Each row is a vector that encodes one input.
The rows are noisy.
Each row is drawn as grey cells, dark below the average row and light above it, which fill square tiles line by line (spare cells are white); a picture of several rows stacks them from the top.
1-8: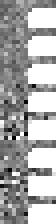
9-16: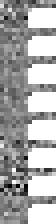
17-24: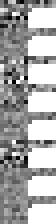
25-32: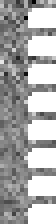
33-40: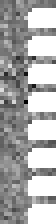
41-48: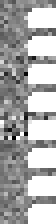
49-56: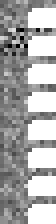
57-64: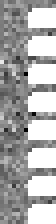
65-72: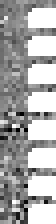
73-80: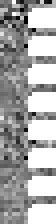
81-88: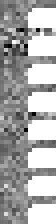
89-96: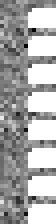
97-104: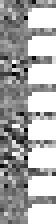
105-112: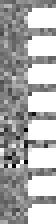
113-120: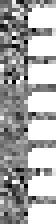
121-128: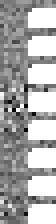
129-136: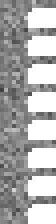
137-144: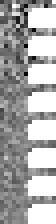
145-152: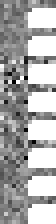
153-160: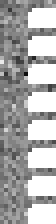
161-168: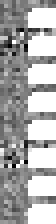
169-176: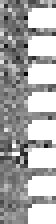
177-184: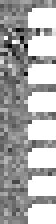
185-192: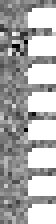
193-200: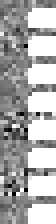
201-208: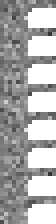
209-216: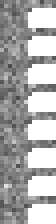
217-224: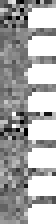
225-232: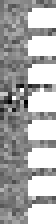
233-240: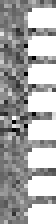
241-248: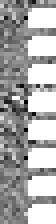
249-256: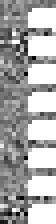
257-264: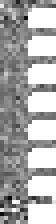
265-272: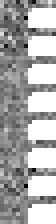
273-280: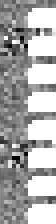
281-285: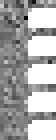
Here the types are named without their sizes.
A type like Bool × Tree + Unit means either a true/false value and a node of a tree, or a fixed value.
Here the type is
Line + List(Bool × (Circle + Unit) × Label) + Tree.
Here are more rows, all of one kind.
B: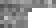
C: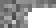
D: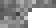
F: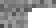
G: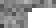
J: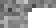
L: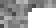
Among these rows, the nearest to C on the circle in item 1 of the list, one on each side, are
B and F.
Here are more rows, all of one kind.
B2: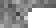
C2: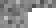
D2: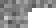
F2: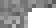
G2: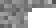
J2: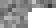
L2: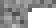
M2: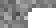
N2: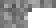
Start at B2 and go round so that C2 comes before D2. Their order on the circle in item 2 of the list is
B2, N2, C2, D2, M2, J2, F2, L2, G2.
